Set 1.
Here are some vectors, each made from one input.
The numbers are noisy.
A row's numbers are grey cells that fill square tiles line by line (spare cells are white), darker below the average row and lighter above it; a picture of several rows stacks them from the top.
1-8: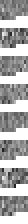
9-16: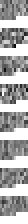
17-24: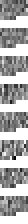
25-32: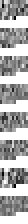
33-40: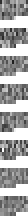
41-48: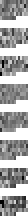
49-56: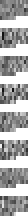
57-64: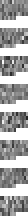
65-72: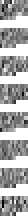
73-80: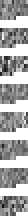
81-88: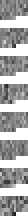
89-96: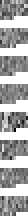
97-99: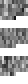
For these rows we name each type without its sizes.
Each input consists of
a point on a line, together with either a point on a line, or three true/false values.
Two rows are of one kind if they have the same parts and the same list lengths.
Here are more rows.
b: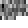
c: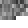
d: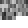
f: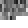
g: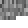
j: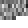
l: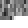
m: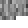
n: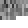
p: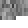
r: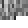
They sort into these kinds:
b, c, f, l, n, p
d, g, j, m, r

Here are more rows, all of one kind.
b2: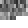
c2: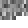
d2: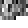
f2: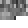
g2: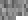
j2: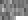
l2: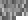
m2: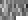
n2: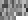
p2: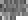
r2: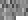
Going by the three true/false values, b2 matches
d2, f2, g2 and r2.
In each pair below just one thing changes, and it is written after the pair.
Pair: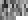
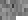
the place on the line
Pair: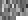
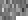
one of the three true/false values
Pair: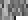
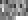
the place on the line
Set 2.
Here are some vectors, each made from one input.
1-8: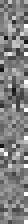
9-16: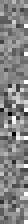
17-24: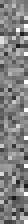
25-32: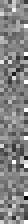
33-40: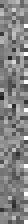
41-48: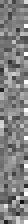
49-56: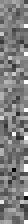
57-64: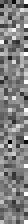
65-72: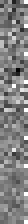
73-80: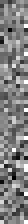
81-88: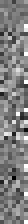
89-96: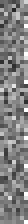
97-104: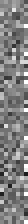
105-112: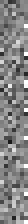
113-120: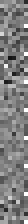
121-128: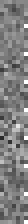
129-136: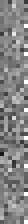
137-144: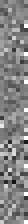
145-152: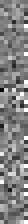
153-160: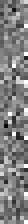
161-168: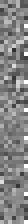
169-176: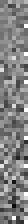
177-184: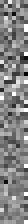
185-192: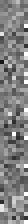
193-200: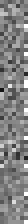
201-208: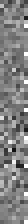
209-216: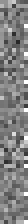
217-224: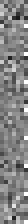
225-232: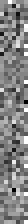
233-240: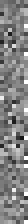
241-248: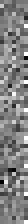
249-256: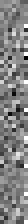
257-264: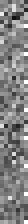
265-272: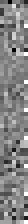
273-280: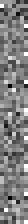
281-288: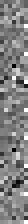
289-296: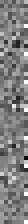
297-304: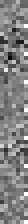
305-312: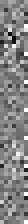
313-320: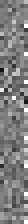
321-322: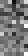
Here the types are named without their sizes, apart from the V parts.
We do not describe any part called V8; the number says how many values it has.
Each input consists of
either a point on a line and a true/false value, or a value of V8.
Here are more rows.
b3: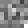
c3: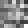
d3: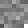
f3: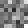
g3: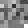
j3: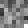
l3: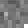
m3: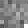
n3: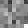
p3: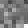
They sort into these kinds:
b3, c3, d3, g3, j3, m3, n3
f3, l3, p3

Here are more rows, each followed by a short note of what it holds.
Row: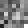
a point on a line and a true/false value
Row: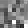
a value of V8
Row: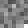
a point on a line and a true/false value
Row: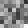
a value of V8
